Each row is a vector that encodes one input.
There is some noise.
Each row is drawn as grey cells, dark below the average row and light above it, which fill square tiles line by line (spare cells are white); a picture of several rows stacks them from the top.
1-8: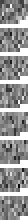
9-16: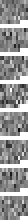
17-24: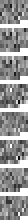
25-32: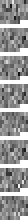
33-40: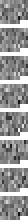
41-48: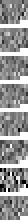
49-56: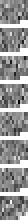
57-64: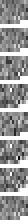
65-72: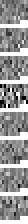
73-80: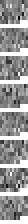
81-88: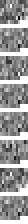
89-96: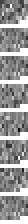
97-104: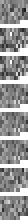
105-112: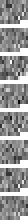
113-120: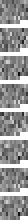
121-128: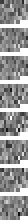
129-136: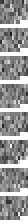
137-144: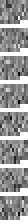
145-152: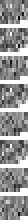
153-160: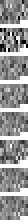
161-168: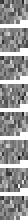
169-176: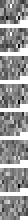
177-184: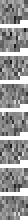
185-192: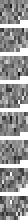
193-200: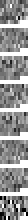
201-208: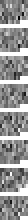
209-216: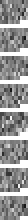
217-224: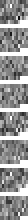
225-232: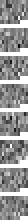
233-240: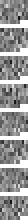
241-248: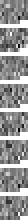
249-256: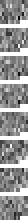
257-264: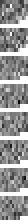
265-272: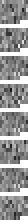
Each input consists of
a list of up to two points on a 5-point line.
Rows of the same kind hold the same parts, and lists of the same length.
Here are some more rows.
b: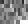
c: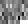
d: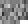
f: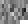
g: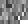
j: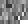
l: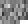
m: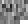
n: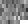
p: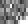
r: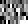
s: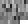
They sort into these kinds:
b, g, j, n
c, d, f, l, m, p, s
r

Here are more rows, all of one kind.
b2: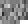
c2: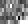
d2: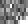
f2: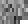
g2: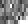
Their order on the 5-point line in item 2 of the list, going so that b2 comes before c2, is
b2, f2, c2, g2, d2.
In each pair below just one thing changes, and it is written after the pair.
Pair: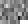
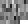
the place on the 5-point line in item 1 of the list
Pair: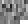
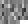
the place on the 5-point line in item 1 of the list
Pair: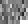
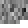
the place on the 5-point line in item 1 of the list
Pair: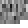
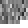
the place on the 5-point line in item 1 of the list
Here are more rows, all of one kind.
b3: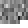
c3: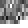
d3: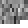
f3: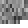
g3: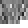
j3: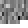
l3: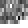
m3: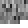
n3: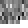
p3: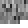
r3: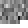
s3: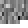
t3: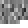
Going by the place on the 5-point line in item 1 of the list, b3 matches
j3, r3, s3 and t3.
